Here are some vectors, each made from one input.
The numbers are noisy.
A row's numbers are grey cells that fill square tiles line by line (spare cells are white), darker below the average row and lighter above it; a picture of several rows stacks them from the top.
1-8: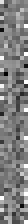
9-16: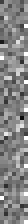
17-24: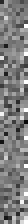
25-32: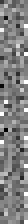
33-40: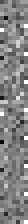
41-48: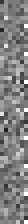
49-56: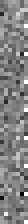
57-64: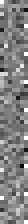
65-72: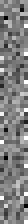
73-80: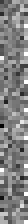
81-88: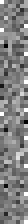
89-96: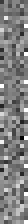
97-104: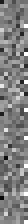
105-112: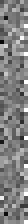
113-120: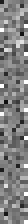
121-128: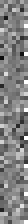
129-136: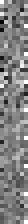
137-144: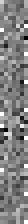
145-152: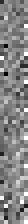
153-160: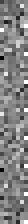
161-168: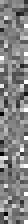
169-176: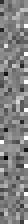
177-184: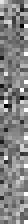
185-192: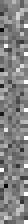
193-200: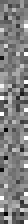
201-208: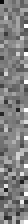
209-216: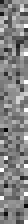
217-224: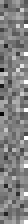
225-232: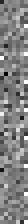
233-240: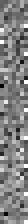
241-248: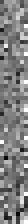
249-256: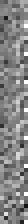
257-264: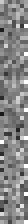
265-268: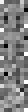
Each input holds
a point on a 7-point line, together with either a point on a 6-point line, or three true/false values.
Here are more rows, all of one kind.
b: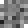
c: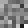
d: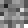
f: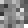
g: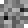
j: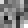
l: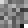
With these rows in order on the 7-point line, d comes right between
c and f.
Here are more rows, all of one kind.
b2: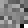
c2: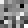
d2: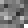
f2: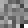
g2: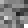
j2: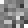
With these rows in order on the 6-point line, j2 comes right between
c2 and f2.
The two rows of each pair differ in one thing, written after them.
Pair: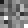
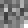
the place on the 7-point line
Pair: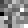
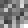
the place on the 7-point line
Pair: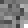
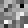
the place on the 7-point line
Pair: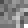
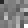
the place on the 7-point line
